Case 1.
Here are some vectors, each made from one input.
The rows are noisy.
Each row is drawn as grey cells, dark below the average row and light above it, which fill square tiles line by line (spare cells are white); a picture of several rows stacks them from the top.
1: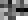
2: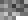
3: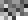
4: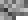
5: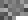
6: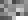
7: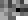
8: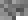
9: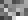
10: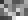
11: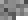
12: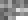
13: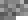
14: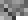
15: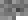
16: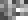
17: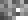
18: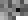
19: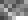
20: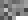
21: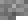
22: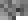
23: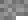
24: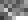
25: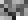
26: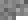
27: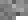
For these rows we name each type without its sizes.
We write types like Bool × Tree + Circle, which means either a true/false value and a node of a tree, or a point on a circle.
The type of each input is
Line.
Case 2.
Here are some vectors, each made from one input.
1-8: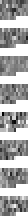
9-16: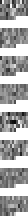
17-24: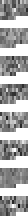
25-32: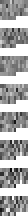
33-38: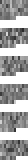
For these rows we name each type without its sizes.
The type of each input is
Line.
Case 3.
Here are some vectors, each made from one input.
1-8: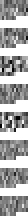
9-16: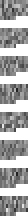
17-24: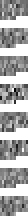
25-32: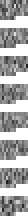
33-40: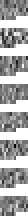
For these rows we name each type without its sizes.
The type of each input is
Line.
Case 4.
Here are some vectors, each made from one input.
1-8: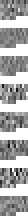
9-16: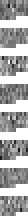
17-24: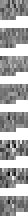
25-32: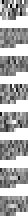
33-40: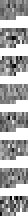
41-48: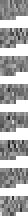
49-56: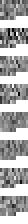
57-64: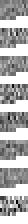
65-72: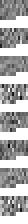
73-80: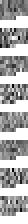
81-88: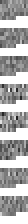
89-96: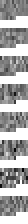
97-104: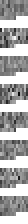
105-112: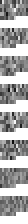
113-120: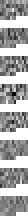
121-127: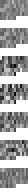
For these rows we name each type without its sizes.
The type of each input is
Line.
